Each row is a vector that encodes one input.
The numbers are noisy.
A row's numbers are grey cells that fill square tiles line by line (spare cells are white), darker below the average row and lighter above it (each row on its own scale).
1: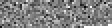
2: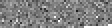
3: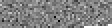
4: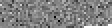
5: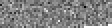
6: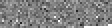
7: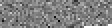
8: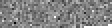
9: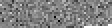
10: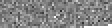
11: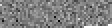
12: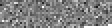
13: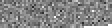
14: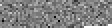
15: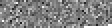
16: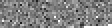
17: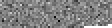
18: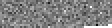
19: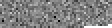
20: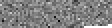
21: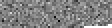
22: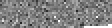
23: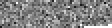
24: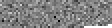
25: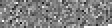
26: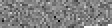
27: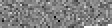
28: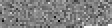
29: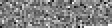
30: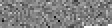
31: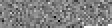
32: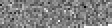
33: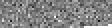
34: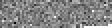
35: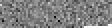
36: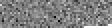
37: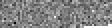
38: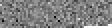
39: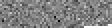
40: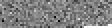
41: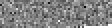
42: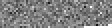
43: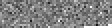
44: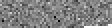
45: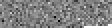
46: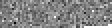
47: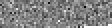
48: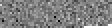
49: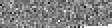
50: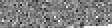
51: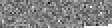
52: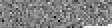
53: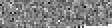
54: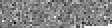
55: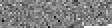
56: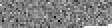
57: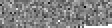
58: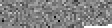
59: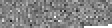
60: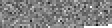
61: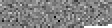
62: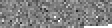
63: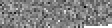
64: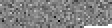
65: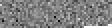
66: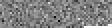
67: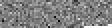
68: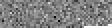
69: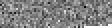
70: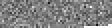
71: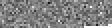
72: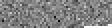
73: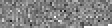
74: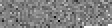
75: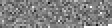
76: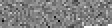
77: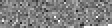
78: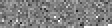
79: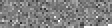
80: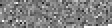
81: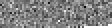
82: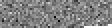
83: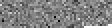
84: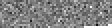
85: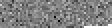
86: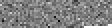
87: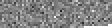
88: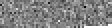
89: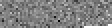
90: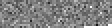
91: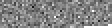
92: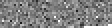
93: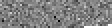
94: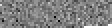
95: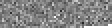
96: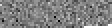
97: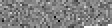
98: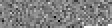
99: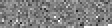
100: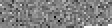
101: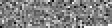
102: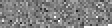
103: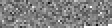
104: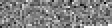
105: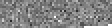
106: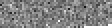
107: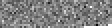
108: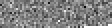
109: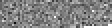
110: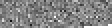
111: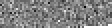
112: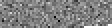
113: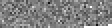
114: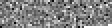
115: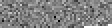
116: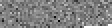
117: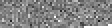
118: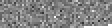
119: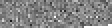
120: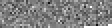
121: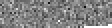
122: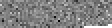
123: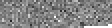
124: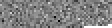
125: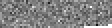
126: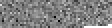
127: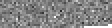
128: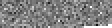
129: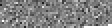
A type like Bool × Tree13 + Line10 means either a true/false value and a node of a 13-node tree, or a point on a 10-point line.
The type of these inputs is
(Bool × Bool × Bool + Label8) × (Circle8 + Unit).
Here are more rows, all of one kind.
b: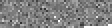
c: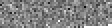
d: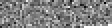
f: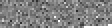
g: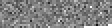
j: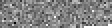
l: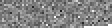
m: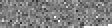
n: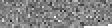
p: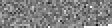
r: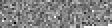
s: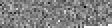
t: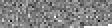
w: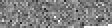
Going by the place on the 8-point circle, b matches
f, m and w.
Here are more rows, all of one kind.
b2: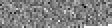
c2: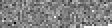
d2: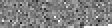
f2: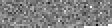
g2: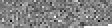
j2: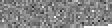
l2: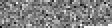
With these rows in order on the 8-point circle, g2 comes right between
d2 and j2.
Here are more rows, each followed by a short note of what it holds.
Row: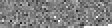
a point on an 8-point circle and one of 8 labels
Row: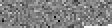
three true/false values
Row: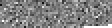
a point on an 8-point circle and one of 8 labels
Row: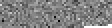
three true/false values
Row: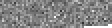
a point on an 8-point circle and three true/false values
